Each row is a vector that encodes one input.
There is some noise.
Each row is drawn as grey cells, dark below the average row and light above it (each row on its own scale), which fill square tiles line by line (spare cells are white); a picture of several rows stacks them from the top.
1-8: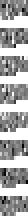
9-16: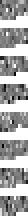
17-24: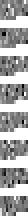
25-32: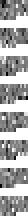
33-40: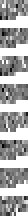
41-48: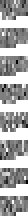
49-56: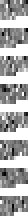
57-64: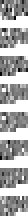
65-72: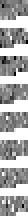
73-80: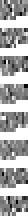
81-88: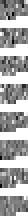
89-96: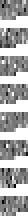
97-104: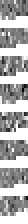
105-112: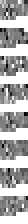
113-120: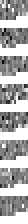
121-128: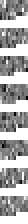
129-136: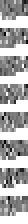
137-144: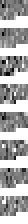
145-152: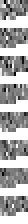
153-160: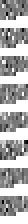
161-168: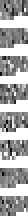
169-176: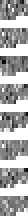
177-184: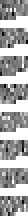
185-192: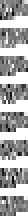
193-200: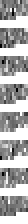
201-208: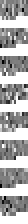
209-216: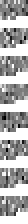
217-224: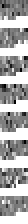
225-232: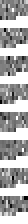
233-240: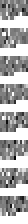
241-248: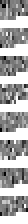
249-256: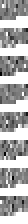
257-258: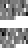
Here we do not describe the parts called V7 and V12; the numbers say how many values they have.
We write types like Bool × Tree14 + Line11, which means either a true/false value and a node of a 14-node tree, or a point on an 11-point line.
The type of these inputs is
Circle10 × (Tree13 + Unit) × V7 × V12 + Unit.
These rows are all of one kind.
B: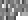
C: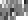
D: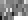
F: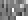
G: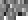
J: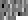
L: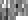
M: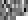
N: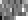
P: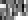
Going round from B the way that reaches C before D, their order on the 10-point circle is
B, L, F, C, M, G, J, N, D, P.
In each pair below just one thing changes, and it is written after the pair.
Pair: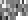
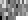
the value of V7
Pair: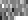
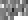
the value of V7
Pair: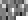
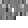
the value of V7
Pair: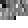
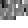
the value of V12
